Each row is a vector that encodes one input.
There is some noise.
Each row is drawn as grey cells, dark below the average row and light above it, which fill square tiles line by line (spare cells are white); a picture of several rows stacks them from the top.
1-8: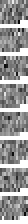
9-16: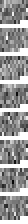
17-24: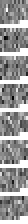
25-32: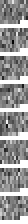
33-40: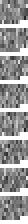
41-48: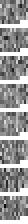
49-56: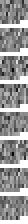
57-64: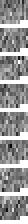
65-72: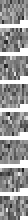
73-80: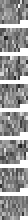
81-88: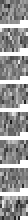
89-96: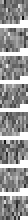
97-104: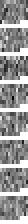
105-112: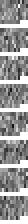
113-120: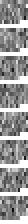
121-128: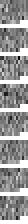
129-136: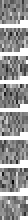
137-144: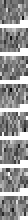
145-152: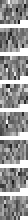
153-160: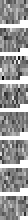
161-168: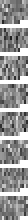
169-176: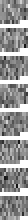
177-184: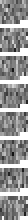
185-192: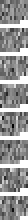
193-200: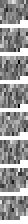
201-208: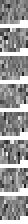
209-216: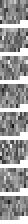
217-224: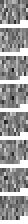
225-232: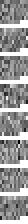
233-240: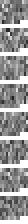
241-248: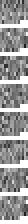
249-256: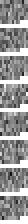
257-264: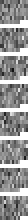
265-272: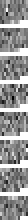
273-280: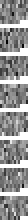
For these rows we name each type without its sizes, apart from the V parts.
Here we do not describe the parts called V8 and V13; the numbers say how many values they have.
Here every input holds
either a point on a line, or a true/false value and a value of V8, or a value of V13.
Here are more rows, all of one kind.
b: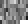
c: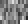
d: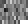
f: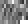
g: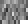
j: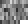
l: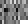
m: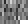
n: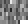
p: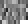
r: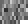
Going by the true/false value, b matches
c, f, g and p.
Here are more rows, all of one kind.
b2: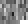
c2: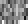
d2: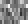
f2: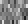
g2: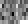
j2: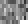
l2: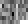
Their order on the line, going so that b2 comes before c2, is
l2, g2, b2, j2, c2, f2, d2.
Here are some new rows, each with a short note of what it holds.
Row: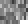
a point on a line
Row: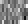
a point on a line
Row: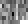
a point on a line
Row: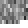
a point on a line
